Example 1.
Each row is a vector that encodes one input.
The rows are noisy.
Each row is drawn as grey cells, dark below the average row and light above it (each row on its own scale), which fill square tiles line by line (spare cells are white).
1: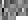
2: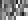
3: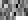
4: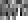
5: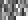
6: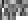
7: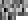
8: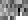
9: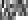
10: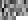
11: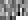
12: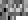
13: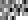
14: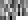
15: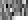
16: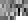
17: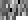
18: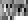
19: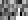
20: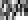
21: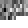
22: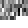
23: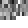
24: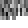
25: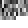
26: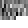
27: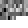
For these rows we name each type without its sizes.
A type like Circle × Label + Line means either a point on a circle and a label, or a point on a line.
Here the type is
Circle.
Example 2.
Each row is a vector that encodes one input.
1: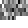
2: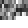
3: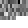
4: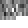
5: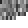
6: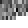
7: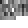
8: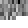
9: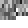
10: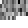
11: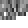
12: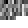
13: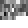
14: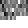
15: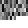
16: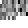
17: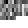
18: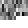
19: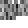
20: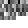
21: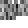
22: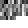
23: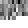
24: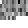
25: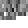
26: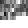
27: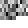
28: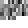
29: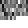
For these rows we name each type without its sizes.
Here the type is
Bool × Bool × Bool.
